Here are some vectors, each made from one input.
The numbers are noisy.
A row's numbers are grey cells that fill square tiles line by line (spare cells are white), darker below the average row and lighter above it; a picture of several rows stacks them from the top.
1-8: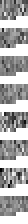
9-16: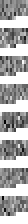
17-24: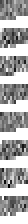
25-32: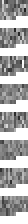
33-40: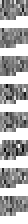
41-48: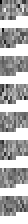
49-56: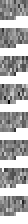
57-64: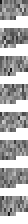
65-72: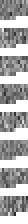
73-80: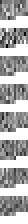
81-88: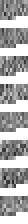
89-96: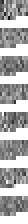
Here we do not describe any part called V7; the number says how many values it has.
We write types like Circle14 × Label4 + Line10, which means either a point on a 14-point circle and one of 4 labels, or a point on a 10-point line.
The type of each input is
Bool × (Line4 + V7).
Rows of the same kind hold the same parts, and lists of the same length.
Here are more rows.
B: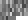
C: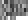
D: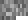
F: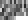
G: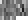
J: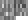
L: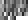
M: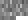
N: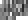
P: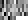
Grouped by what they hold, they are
B, D, L, M, N, P
C, F, G, J

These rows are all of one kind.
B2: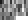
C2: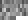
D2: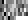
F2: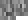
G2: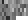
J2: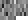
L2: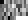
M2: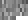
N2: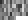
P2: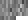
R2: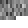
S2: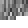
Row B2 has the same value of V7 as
C2, F2 and M2.
